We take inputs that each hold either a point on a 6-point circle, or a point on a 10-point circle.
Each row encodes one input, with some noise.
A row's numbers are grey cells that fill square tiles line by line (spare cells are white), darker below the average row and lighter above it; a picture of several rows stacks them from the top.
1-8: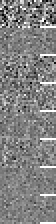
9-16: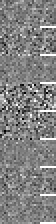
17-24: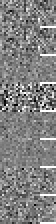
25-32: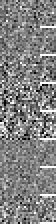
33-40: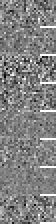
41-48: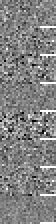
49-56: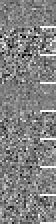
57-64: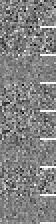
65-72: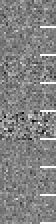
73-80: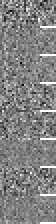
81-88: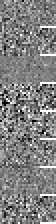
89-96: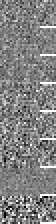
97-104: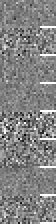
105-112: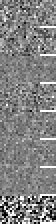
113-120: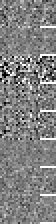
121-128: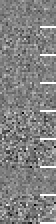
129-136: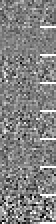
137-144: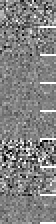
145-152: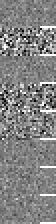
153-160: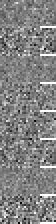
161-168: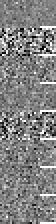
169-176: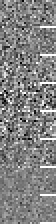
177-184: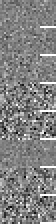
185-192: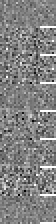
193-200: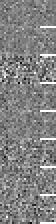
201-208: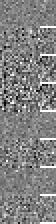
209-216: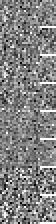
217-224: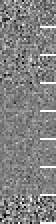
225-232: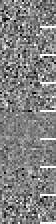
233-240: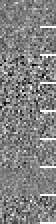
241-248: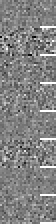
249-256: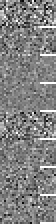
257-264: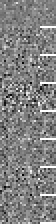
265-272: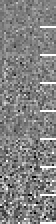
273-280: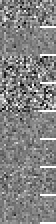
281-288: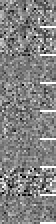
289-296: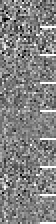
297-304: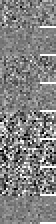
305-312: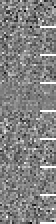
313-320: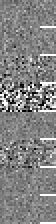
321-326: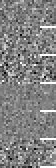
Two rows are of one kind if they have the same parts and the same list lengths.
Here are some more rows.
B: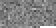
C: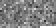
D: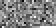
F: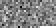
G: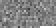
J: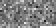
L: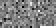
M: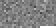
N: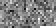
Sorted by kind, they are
B, C, F, G, J, M
D, L, N

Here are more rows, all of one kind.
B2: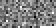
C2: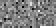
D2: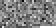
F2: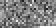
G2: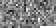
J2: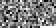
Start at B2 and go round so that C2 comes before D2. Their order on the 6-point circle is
B2, C2, D2, F2, G2, J2.
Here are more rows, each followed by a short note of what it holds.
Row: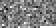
a point on a 10-point circle
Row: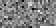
a point on a 6-point circle
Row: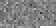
a point on a 10-point circle
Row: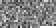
a point on a 10-point circle
